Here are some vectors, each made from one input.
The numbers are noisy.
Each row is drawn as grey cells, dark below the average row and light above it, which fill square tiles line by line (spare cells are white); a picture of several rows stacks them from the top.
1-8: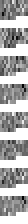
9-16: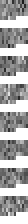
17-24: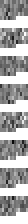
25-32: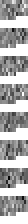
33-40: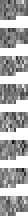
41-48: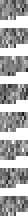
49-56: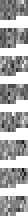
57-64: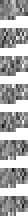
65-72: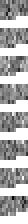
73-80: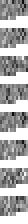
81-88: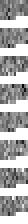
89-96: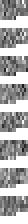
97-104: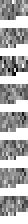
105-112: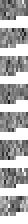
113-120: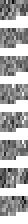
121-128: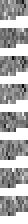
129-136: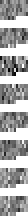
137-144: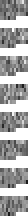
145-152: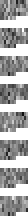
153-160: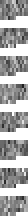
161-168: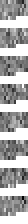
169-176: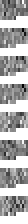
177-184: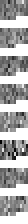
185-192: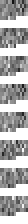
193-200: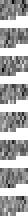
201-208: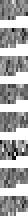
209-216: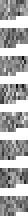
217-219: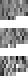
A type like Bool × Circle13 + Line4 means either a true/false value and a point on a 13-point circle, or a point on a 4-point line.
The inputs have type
List2(Line8).
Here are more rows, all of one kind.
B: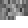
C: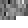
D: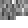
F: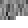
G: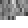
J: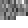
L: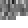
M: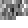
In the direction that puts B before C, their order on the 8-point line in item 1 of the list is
M, D, G, F, B, L, J, C.
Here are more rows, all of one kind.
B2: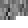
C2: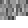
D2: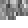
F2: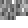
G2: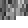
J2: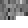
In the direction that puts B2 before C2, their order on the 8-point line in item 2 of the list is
D2, B2, G2, J2, F2, C2.
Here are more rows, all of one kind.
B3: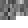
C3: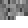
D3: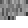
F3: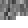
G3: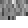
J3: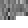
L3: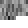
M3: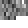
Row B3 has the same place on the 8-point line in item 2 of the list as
L3 and M3.
